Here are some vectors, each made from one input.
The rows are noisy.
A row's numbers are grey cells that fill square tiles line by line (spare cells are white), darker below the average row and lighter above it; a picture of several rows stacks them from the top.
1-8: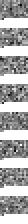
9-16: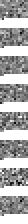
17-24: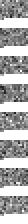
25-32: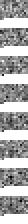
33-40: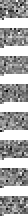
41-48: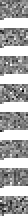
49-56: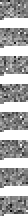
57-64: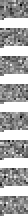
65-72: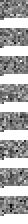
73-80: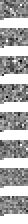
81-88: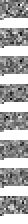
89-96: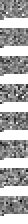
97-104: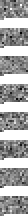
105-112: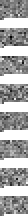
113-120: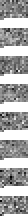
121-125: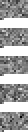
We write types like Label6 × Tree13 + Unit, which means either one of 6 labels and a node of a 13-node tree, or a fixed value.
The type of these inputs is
(Bool × Circle5 + Unit) × Line4.
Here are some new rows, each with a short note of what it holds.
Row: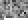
a point on a 5-point circle, a point on a 4-point line and a true/false value
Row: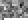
a point on a 4-point line
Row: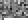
a point on a 4-point line
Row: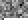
a point on a 4-point line
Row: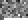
a point on a 5-point circle, a point on a 4-point line and a true/false value
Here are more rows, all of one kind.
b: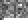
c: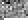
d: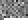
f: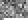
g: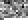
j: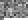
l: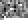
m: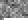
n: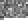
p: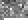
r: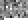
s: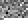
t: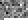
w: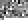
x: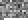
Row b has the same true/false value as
j, l, n and w.
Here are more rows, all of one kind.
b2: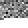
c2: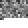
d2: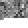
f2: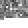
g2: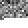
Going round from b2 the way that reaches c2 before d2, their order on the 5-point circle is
b2, f2, g2, c2, d2.
